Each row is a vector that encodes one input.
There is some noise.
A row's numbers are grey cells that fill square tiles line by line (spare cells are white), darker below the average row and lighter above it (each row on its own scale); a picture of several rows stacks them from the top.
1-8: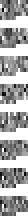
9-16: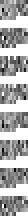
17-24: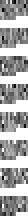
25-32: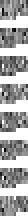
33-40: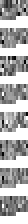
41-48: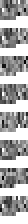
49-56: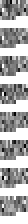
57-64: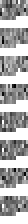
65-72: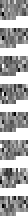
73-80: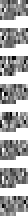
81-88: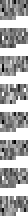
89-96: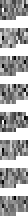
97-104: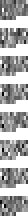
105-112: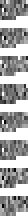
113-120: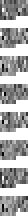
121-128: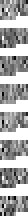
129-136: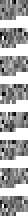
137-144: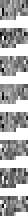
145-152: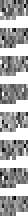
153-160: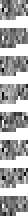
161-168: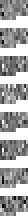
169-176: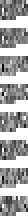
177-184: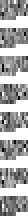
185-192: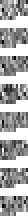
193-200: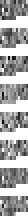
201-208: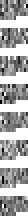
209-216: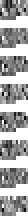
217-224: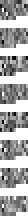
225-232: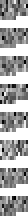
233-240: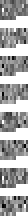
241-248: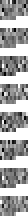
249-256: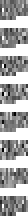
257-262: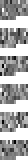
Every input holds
a true/false value, together with either a point on each of two 3-point lines, or a point on a 9-point line.
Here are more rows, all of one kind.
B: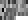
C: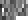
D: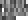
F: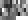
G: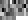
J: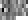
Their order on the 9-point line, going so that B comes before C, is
J, F, B, C, D, G.
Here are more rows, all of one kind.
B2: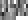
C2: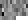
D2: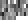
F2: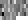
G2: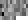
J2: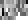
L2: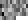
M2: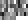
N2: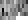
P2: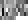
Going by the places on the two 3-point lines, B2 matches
D2 and M2.
